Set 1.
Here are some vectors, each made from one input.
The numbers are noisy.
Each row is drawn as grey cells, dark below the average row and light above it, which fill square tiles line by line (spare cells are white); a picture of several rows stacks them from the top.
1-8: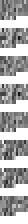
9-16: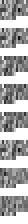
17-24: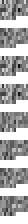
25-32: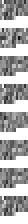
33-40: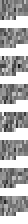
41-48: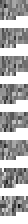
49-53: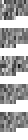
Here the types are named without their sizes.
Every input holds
a point on a line.
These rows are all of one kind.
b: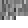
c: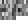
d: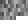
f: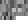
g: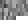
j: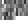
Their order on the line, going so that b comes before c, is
j, f, d, g, b, c.
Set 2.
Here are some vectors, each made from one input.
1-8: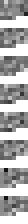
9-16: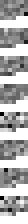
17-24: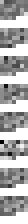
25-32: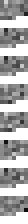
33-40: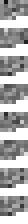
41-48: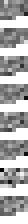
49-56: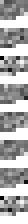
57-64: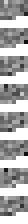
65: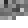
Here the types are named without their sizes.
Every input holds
either a point on a circle, or a fixed value.
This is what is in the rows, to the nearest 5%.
About 90% of them hold a point on a circle. The rest hold a fixed value.
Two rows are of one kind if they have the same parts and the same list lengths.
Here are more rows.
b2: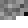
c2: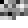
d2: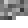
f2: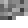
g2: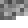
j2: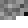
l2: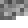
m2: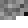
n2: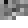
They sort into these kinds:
b2, d2, f2, g2, j2, l2, m2, n2
c2

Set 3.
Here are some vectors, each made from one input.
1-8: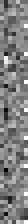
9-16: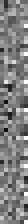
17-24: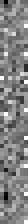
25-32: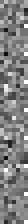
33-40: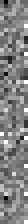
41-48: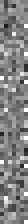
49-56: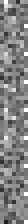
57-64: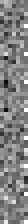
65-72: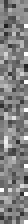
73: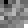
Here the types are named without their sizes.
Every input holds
either a fixed value, or four true/false values.
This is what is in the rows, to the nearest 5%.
About 5% of them hold a fixed value. The rest hold four true/false values.
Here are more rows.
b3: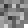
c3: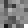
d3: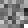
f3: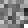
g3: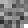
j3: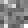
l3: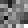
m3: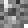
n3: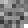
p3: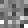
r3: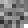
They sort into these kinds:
b3, c3, d3, f3, g3, j3, m3, n3, p3, r3
l3

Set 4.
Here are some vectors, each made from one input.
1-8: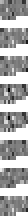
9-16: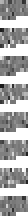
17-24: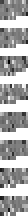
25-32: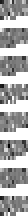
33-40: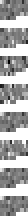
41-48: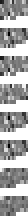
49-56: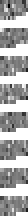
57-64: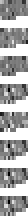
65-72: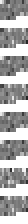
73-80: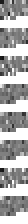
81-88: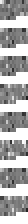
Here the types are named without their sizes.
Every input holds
a point on a line.
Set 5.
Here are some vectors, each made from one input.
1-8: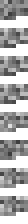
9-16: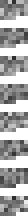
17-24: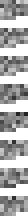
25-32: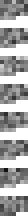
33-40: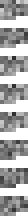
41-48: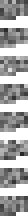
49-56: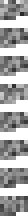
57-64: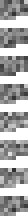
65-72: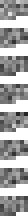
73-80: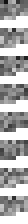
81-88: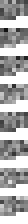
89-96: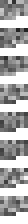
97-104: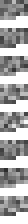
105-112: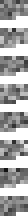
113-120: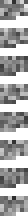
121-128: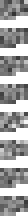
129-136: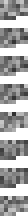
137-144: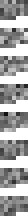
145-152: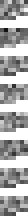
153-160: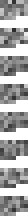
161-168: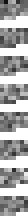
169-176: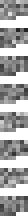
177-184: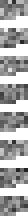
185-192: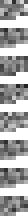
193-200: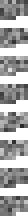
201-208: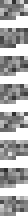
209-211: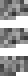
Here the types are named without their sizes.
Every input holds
four true/false values.
